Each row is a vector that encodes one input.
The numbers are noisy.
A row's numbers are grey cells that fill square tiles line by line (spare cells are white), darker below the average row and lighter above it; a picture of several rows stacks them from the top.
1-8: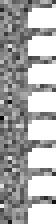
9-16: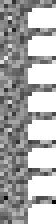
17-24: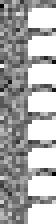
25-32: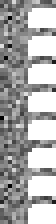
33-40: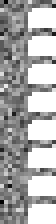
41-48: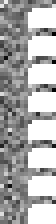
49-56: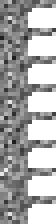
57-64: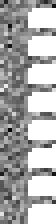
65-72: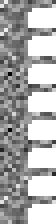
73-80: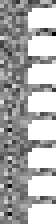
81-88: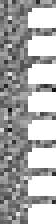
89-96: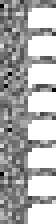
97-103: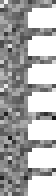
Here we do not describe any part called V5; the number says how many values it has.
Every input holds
a true/false value, together with either a point on a 6-point line, or a value of V5.
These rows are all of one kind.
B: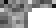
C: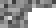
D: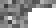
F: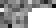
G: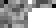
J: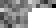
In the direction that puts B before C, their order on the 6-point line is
G, B, D, F, J, C.
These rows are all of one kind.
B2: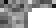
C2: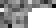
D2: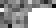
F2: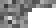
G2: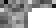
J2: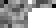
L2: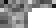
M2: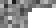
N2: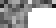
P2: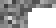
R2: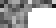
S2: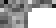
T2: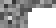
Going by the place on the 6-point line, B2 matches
G2, L2, M2 and S2.
